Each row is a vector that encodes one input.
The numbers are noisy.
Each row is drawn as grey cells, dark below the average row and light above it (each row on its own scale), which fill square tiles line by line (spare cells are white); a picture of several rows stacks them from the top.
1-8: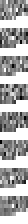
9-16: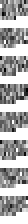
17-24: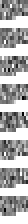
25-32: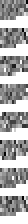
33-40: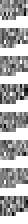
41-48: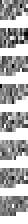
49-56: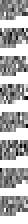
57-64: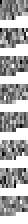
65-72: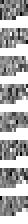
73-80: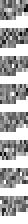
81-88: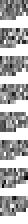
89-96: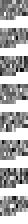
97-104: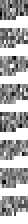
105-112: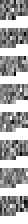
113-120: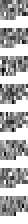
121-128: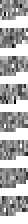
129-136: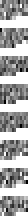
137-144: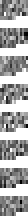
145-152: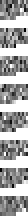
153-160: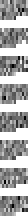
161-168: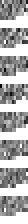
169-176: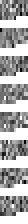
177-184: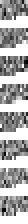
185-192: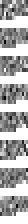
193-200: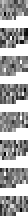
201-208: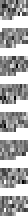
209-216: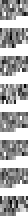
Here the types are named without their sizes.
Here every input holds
either a point on a line, or a node of each of two trees.
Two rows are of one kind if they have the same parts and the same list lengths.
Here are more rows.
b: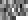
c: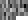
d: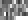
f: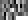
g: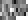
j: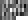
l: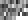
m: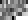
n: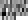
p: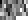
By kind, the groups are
b, c, f, g, j, m, n, p
d, l

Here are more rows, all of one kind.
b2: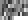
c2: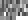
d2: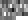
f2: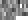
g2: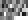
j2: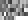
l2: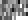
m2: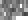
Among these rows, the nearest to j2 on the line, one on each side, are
b2 and l2.
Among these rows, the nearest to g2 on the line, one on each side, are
b2 and c2.
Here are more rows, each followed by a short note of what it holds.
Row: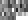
a node of each of two trees
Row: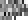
a node of each of two trees
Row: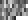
a node of each of two trees
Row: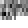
a node of each of two trees
